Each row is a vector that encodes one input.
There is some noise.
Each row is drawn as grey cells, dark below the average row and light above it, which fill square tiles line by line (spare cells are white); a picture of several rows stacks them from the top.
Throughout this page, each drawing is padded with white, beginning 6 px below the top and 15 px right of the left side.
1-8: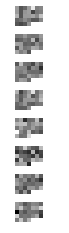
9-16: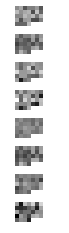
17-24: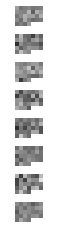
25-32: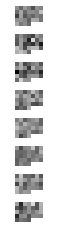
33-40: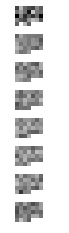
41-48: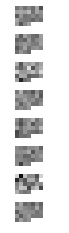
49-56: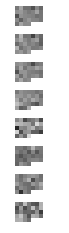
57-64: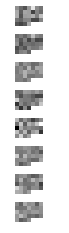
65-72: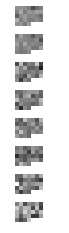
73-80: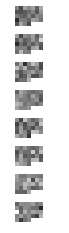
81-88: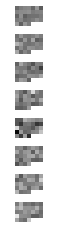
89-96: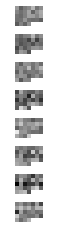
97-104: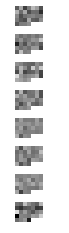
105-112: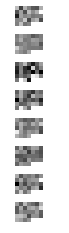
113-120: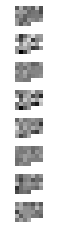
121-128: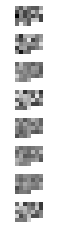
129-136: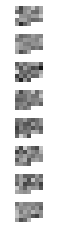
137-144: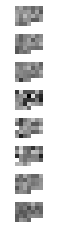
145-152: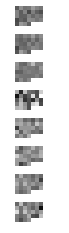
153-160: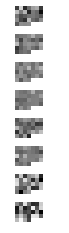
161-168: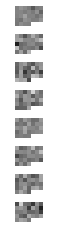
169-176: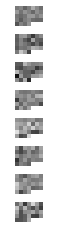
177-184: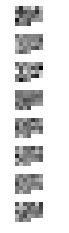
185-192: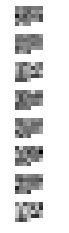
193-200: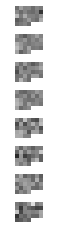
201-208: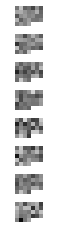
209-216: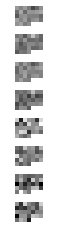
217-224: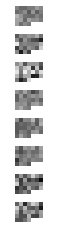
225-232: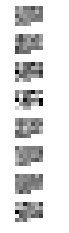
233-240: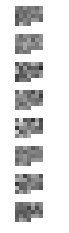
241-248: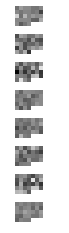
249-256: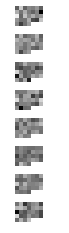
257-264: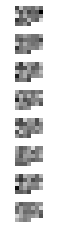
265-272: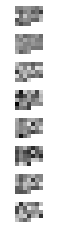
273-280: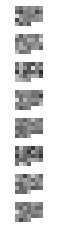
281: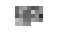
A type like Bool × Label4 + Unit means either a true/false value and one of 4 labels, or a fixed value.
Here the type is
Line7 + Line13.
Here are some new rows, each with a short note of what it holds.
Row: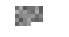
a point on a 13-point line
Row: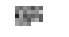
a point on a 7-point line
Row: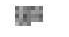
a point on a 7-point line
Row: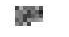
a point on a 7-point line
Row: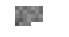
a point on a 13-point line
